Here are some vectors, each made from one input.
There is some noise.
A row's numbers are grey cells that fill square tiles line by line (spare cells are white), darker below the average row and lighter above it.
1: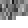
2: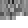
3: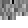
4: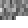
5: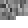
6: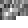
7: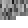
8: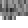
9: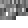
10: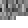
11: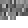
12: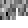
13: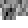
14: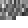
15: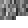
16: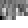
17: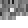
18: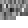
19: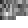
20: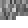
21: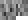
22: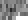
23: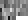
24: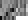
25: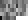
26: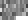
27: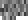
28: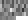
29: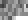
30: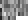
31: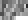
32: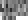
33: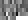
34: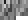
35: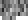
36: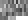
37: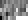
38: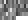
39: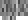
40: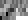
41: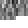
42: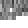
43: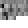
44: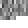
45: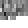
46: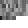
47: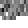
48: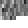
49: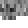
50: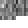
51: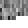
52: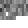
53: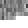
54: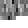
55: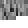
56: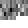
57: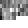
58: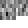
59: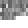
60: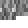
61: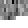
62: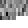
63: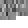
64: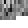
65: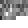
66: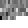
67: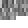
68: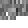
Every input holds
a node of an 8-node tree and four true/false values.
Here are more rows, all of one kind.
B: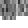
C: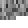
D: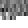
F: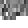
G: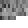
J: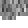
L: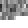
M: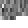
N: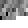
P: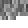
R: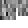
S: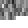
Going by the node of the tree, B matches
D, F, J and M.
